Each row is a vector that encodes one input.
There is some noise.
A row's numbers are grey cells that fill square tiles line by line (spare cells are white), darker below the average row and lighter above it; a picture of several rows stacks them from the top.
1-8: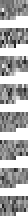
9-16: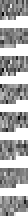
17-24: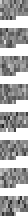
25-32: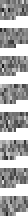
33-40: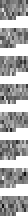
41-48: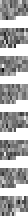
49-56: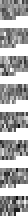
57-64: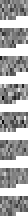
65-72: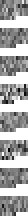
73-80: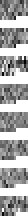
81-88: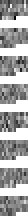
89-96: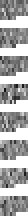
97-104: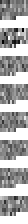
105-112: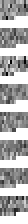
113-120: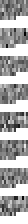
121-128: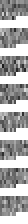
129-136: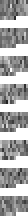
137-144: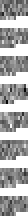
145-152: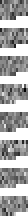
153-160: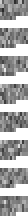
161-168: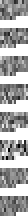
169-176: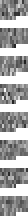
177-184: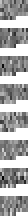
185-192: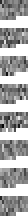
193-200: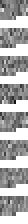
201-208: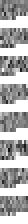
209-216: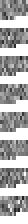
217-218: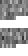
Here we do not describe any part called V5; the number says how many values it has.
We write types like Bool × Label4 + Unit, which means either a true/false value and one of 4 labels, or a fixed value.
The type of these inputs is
Bool × Tree9 + Line7 × (Tree8 + V5).
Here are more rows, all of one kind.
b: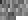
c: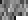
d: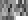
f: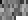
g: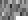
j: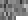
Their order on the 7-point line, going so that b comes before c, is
f, b, c, d, j, g.
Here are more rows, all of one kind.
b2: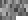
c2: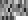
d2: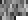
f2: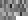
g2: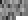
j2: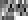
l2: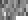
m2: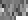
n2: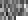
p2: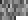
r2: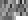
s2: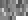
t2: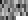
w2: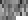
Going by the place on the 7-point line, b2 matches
f2, j2, n2 and r2.
